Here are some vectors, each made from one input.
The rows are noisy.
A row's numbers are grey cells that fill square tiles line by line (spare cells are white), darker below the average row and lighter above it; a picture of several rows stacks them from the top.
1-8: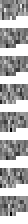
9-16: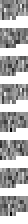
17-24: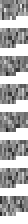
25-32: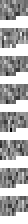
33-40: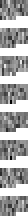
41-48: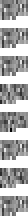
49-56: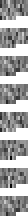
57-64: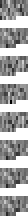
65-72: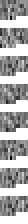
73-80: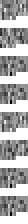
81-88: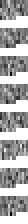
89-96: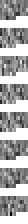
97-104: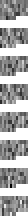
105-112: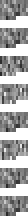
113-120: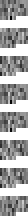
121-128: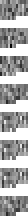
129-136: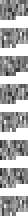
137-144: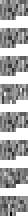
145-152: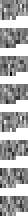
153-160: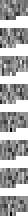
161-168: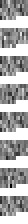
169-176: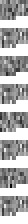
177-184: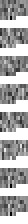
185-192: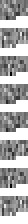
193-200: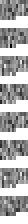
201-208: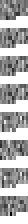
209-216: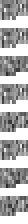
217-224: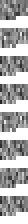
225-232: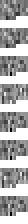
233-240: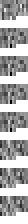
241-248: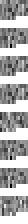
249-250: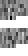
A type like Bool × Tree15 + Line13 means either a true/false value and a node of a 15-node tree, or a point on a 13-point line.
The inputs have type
Label5.
